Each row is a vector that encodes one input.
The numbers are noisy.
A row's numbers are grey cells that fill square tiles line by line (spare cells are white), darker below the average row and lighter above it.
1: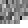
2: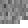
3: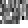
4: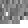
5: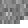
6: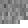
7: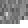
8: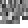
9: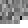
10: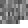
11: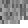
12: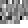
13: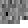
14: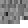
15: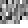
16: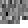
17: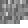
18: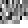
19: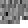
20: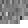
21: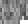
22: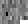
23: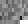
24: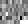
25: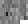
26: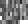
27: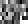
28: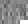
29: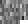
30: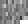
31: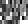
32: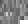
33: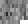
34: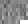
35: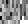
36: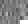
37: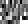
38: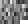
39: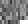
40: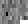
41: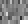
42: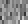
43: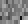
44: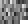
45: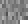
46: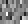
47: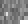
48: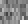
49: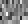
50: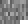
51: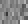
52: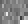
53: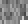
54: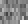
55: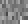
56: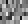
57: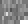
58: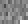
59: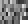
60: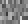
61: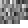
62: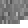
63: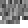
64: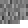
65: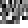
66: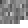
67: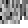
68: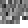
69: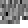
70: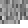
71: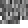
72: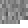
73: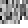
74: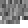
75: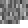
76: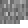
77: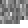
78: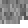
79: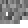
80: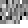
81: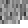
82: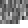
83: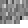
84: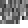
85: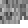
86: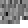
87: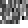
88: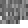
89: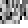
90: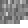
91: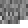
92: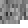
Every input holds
a list of up to two points on a 7-point line.
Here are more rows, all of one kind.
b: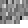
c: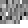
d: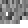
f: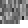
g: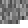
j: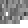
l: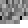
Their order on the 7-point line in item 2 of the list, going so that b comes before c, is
b, c, j, d, f, l, g.
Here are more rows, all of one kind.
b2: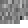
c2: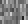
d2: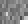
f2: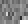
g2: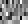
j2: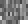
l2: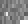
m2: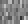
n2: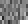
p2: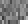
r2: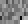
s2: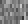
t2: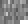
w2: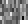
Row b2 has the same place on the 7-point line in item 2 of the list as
f2, j2 and r2.
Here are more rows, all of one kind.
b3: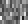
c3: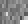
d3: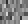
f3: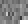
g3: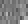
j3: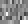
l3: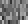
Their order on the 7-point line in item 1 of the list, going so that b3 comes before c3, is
b3, j3, c3, g3, f3, d3, l3.
